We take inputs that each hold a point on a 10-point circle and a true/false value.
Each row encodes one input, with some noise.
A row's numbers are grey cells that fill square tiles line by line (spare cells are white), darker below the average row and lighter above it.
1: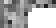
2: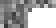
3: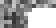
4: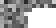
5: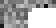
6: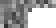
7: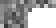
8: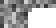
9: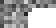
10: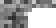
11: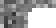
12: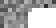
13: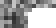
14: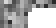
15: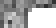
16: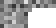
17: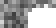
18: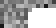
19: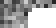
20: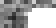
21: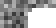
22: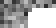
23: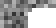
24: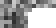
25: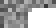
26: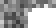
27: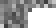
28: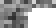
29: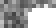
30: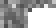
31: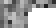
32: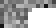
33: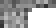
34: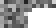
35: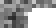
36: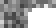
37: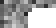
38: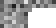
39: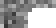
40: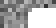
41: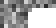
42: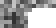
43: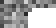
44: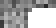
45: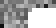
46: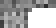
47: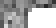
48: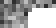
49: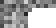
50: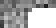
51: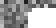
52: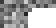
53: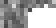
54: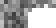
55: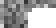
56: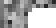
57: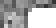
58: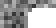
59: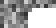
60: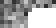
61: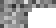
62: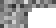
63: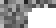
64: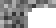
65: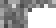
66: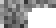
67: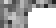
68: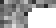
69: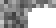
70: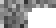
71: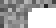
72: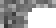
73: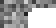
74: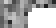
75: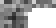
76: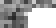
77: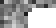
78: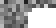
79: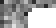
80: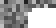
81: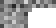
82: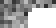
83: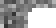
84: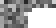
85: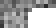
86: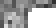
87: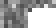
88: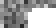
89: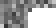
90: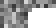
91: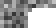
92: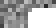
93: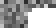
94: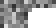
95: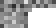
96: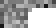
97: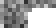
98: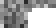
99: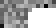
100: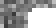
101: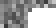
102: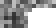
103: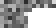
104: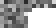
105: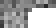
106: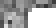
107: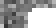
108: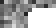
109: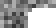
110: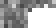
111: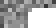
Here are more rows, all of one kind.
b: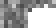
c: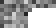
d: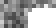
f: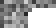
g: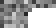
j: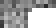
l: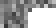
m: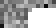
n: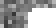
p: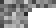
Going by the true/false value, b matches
d, l and n.
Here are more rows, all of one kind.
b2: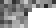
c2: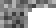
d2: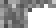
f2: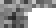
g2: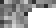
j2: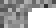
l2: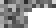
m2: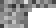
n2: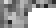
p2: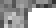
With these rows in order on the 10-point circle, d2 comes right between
g2 and m2.
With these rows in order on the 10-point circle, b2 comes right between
g2 and n2.
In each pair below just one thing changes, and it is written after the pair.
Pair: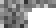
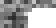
the place on the 10-point circle
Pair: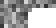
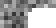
the true/false value
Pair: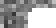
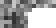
the place on the 10-point circle
